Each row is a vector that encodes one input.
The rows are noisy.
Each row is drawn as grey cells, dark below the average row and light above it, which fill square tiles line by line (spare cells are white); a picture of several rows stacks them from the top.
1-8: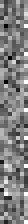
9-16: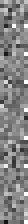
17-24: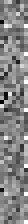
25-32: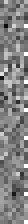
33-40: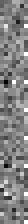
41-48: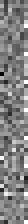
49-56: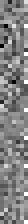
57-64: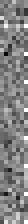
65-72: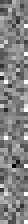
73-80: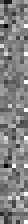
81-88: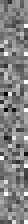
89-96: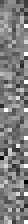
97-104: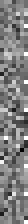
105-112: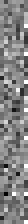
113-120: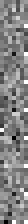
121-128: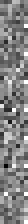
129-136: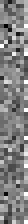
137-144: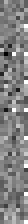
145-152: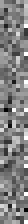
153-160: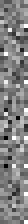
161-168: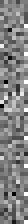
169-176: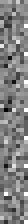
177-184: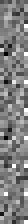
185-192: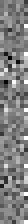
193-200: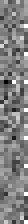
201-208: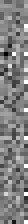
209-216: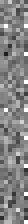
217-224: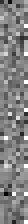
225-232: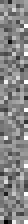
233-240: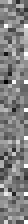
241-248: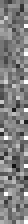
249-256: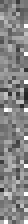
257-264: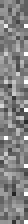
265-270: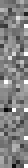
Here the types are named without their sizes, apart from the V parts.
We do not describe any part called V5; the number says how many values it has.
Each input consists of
a node of a tree, together with a list of items, each either a point on a line, or a value of V5.
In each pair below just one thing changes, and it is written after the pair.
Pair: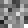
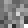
the value of V5 in item 2 of the list
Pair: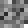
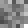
the node of the tree
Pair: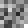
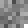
the value of V5 in item 2 of the list
